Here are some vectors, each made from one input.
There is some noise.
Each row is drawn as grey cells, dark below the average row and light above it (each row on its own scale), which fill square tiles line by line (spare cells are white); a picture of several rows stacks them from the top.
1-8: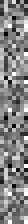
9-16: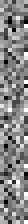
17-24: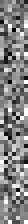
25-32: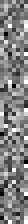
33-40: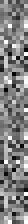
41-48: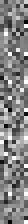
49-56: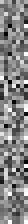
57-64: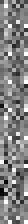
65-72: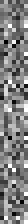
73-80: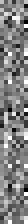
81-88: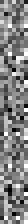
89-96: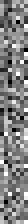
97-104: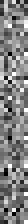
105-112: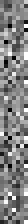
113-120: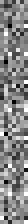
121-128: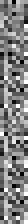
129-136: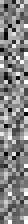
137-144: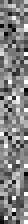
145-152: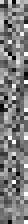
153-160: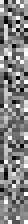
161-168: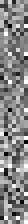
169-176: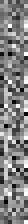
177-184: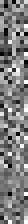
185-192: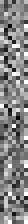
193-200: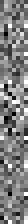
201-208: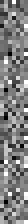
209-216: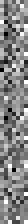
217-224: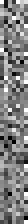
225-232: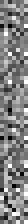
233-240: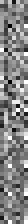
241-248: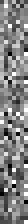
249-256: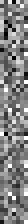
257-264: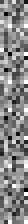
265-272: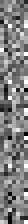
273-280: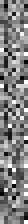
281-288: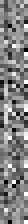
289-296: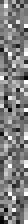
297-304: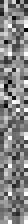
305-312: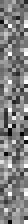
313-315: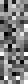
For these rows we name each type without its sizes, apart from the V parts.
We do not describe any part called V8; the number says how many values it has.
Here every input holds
a list of items, each a true/false value and a value of V8.
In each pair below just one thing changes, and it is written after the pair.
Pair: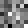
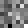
the value of V8 in item 2 of the list
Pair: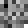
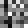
the value of V8 in item 2 of the list
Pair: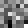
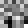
the true/false value in item 1 of the list
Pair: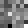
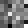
the true/false value in item 2 of the list
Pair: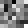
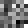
the true/false value in item 1 of the list
